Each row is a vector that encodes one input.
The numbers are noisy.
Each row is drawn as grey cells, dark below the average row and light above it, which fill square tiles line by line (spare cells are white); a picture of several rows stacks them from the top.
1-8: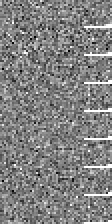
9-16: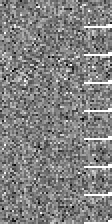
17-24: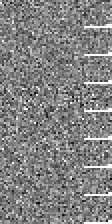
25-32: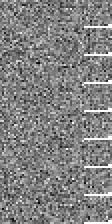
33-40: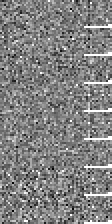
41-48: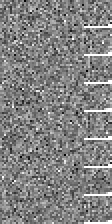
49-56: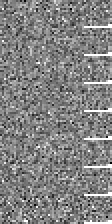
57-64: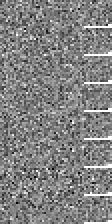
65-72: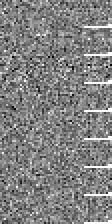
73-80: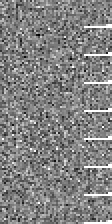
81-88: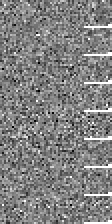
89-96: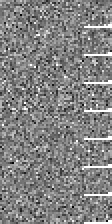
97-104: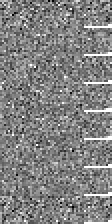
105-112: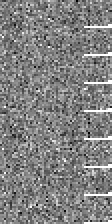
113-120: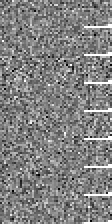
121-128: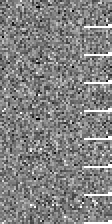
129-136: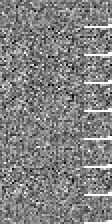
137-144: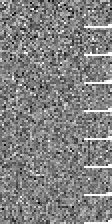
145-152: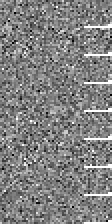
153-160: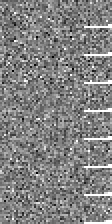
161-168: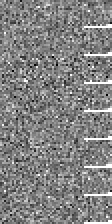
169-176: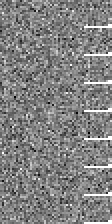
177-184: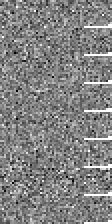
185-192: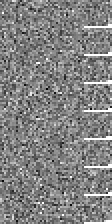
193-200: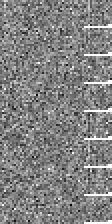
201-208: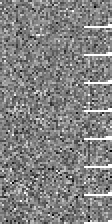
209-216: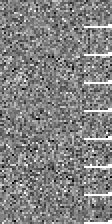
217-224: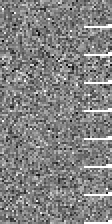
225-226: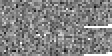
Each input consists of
a true/false value, together with either a fixed value, or a node of a 10-node tree.
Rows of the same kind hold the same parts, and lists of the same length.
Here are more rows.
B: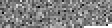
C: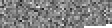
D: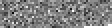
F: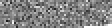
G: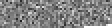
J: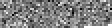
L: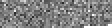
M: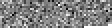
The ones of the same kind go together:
B, C, D, F, G, L
J, M

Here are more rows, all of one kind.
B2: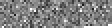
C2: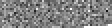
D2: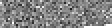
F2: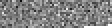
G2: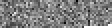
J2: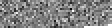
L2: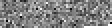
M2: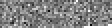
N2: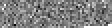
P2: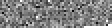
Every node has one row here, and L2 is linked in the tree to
B2.
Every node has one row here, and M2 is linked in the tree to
C2.
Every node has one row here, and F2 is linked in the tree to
C2.
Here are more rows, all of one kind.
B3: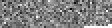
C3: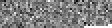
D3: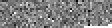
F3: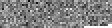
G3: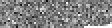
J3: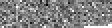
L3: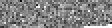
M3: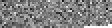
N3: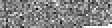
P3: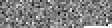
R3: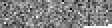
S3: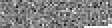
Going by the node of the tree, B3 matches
C3, M3, P3 and R3.
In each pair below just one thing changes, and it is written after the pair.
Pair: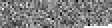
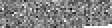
the node of the tree
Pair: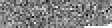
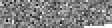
the true/false value
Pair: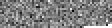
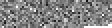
the node of the tree
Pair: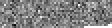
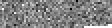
the true/false value
